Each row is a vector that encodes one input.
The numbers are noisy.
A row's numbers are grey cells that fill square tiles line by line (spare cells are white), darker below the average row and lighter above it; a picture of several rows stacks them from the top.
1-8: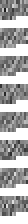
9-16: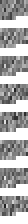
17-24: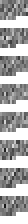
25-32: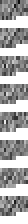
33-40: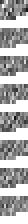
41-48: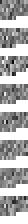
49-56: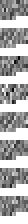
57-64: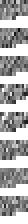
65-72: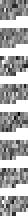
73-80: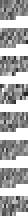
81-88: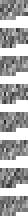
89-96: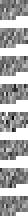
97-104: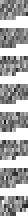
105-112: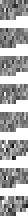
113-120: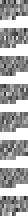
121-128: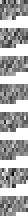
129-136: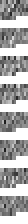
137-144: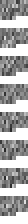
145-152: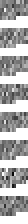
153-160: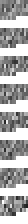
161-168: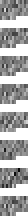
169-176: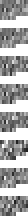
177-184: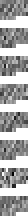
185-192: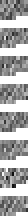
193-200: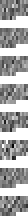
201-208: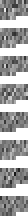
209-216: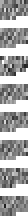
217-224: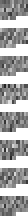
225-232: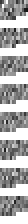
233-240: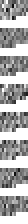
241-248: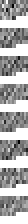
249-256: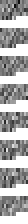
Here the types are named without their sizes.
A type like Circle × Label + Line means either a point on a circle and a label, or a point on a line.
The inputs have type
Bool × (Tree + Unit).
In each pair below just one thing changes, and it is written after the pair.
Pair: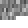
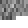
the true/false value
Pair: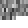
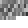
the true/false value
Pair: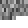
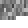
the true/false value
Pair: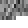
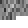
the node of the tree
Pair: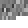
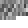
the node of the tree
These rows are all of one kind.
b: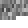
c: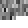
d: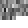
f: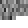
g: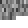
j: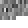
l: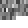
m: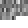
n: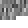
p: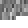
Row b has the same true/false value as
j, m, n and p.
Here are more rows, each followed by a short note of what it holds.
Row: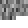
a node of a tree and a true/false value
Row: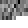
a node of a tree and a true/false value
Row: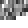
a true/false value
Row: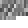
a node of a tree and a true/false value
